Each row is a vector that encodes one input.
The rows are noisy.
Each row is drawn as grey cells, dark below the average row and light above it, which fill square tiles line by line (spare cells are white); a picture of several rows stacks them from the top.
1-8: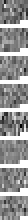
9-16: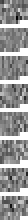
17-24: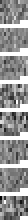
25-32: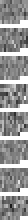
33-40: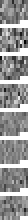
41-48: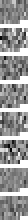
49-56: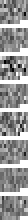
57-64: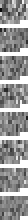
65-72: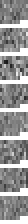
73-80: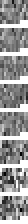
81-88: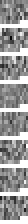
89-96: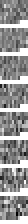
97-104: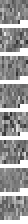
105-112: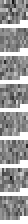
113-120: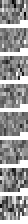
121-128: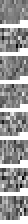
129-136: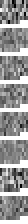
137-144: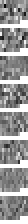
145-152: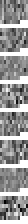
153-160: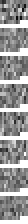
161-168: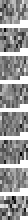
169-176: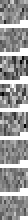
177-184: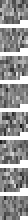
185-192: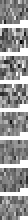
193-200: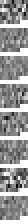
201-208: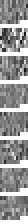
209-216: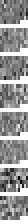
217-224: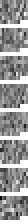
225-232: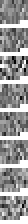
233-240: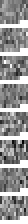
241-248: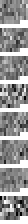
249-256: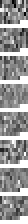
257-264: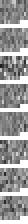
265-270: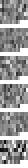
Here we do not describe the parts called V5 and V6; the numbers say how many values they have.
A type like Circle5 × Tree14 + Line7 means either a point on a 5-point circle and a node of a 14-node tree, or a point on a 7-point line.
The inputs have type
(Line8 + Tree12) × V5 × V6.
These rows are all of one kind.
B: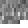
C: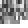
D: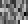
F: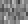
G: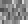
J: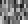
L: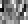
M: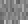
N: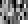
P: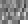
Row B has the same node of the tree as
J and L.
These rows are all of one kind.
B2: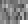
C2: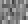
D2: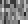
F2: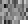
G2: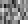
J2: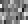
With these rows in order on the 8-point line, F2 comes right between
G2 and J2.
